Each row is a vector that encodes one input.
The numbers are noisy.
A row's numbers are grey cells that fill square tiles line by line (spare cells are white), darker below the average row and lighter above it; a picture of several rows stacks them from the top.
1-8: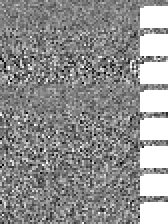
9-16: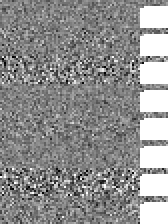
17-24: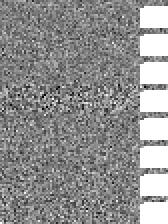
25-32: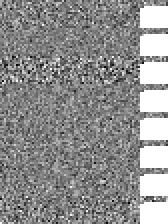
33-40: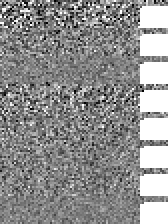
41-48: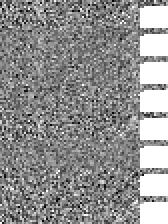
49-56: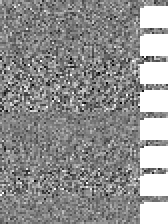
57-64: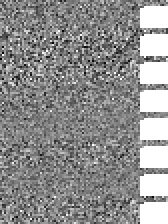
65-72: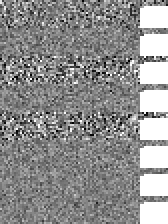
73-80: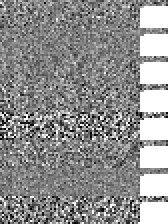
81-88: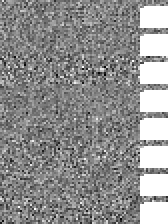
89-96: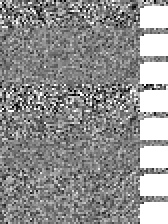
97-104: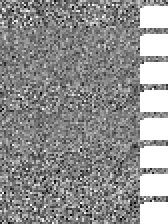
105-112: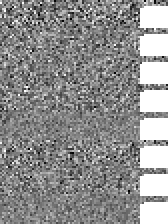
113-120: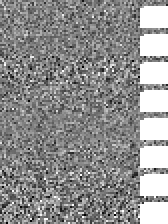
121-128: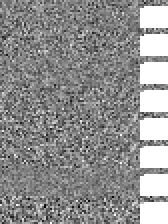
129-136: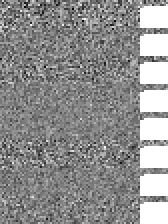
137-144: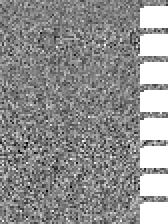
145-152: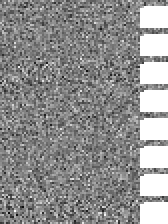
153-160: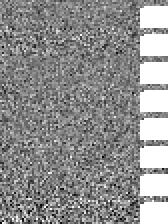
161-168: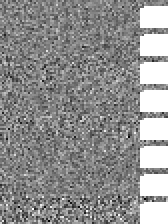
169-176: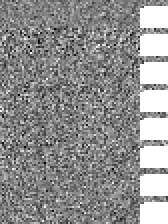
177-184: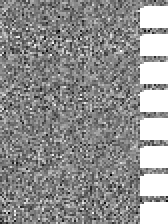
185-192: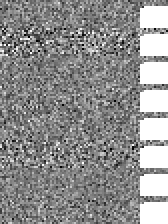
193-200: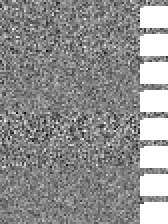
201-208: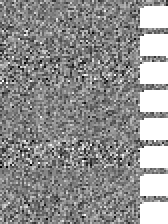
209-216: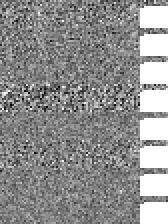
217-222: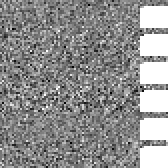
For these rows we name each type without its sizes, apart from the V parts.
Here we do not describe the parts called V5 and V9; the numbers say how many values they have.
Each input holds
a point on a line, together with either four true/false values and a value of V9, or a value of V5.
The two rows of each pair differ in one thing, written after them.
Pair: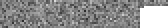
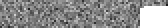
the value of V9
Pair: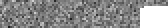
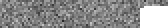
the value of V9
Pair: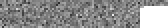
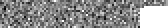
one of the four true/false values
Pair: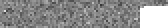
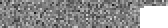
the place on the line
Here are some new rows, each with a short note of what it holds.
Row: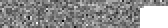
a point on a line and a value of V5
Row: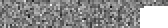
a point on a line and a value of V5
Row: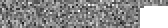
a point on a line and a value of V5
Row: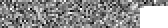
a point on a line and a value of V5
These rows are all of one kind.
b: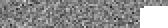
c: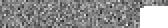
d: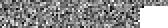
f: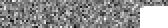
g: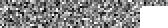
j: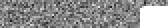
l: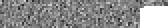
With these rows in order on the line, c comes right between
f and l.
